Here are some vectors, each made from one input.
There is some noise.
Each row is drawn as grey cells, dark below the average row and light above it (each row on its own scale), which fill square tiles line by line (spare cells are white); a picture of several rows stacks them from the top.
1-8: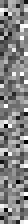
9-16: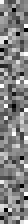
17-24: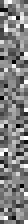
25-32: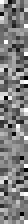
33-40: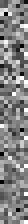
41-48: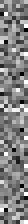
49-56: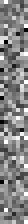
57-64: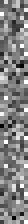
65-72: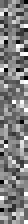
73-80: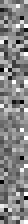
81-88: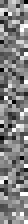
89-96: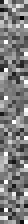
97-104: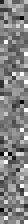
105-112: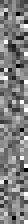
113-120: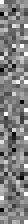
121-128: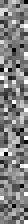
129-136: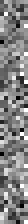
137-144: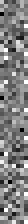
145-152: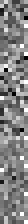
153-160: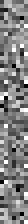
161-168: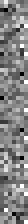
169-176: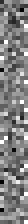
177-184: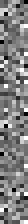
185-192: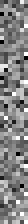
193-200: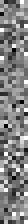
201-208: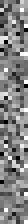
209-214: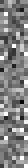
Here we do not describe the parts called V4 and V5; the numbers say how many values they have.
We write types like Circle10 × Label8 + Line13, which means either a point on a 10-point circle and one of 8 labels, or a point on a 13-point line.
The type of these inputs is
(Bool × Bool × Bool × Bool + V5) × V4 + Line7.
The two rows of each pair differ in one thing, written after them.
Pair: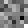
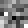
the value of V4
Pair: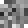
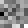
one of the four true/false values
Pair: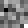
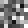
one of the four true/false values
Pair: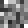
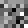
the value of V4
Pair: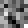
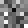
the value of V4
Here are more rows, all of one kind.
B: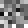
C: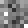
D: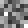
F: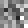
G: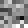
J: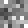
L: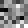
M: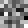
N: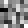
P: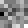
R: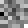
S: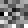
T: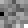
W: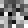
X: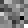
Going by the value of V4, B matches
D, M, S and W.
